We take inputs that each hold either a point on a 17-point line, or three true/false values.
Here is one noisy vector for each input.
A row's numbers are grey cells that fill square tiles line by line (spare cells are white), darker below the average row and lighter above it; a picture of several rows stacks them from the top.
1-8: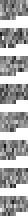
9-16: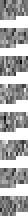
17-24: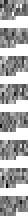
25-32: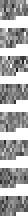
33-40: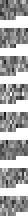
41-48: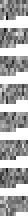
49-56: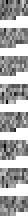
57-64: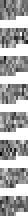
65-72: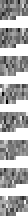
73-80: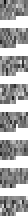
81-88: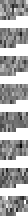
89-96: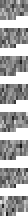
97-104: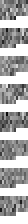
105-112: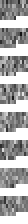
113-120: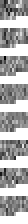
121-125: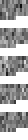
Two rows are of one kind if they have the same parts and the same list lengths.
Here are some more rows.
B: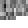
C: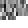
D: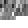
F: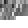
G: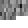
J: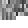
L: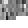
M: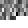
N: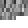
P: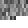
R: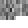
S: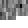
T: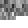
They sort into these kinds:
B, C, D, F, N, T
G, J, L, M, P, R, S

